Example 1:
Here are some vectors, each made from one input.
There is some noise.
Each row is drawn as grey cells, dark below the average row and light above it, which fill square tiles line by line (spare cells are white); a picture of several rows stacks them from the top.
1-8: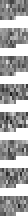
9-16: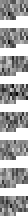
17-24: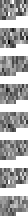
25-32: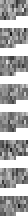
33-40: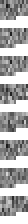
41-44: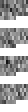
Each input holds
a point on a 7-point line.
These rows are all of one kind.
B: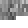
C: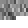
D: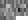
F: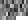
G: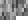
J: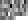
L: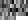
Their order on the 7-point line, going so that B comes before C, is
G, D, J, B, C, F, L.
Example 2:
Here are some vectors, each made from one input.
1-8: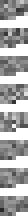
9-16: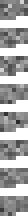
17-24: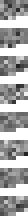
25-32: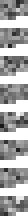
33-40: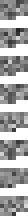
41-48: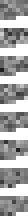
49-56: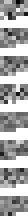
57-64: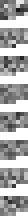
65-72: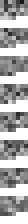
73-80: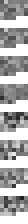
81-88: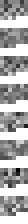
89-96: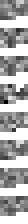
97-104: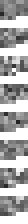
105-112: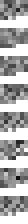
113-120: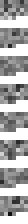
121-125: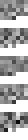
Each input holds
a point on a 13-point line.
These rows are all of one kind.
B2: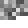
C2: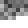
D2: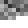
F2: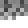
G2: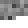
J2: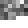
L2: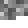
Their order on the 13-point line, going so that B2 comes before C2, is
B2, L2, J2, G2, D2, C2, F2.
